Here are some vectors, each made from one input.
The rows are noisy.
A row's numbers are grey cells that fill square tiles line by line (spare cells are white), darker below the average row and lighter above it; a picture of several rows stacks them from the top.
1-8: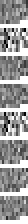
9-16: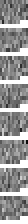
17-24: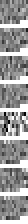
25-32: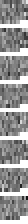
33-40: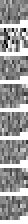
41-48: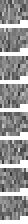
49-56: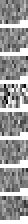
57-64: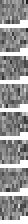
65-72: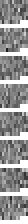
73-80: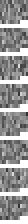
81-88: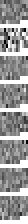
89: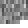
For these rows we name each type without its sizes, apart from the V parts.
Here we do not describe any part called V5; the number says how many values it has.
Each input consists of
a list of items, each a true/false value and a value of V5.
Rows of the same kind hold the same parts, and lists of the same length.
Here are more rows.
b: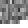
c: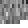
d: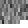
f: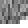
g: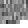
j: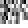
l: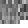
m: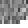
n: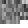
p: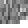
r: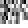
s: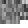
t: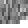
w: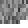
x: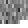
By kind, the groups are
b, c, f, g, m, p, t, w, x
d, l, n, s
j, r

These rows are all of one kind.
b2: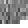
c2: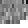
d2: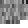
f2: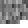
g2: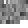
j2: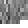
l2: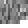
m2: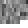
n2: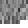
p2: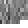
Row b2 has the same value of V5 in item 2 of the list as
c2 and n2.
